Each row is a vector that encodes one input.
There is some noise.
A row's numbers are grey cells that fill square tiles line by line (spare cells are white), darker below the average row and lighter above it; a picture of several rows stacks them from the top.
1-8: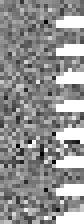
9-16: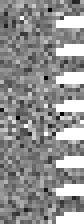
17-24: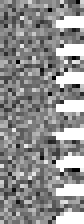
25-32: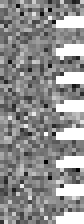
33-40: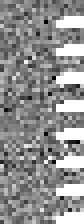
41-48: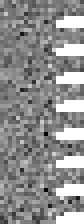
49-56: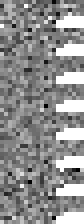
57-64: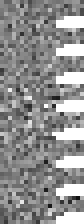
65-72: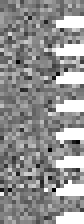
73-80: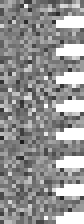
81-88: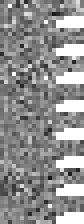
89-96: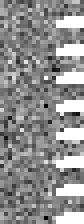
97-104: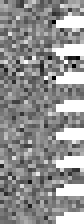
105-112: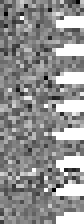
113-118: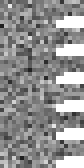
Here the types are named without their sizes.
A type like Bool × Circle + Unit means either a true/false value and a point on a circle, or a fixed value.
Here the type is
(Bool × Bool × Bool × Bool + Label) × Line.
